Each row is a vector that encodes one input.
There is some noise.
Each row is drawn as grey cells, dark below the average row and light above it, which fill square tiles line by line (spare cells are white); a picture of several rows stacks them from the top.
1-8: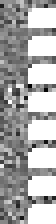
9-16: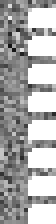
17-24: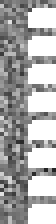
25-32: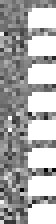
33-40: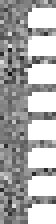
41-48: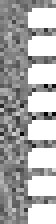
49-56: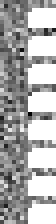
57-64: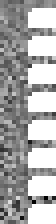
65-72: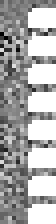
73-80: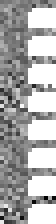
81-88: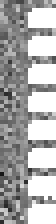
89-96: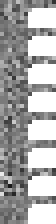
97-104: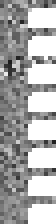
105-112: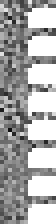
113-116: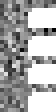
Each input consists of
a point on a 7-point line, together with a list of up to two points on a 6-point line.
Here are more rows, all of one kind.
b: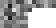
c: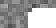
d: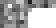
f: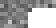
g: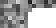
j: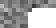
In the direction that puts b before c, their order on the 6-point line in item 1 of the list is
d, j, b, c, f, g.
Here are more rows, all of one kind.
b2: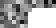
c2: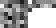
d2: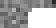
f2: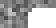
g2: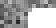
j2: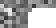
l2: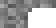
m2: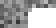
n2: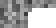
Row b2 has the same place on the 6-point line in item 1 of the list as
f2 and n2.
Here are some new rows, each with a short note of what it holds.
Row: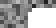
a point on a 7-point line, together with a list of two items
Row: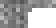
a point on a 7-point line, together with the empty list
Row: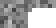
a point on a 7-point line, together with a list of two items
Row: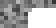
a point on a 7-point line, together with a list of one item
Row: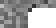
a point on a 7-point line, together with a list of two items
